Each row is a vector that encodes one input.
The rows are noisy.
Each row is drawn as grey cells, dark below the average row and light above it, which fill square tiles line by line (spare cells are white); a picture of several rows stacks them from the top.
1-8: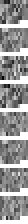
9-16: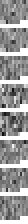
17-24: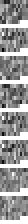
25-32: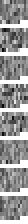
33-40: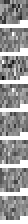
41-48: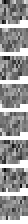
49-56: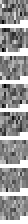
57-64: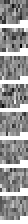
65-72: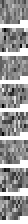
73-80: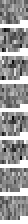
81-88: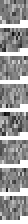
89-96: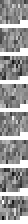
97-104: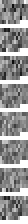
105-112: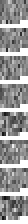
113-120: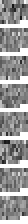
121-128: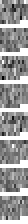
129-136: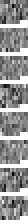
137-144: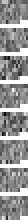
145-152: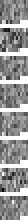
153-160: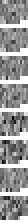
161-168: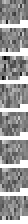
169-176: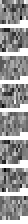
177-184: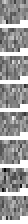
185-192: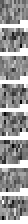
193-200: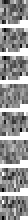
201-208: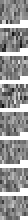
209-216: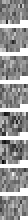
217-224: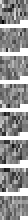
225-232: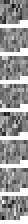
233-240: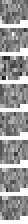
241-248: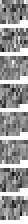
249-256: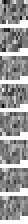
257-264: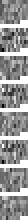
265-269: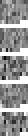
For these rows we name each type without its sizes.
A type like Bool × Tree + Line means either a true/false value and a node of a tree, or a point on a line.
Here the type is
(Bool × Circle + Unit) × Label + Line.
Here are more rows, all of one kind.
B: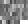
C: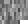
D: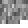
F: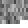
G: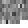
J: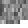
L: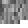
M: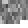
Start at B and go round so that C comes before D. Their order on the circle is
B, C, L, J, G, D, F, M.
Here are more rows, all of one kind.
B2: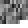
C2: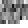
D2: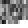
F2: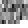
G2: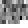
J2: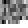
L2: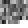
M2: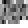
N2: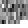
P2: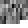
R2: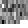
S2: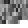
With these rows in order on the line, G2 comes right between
C2 and M2.
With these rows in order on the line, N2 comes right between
F2 and R2.
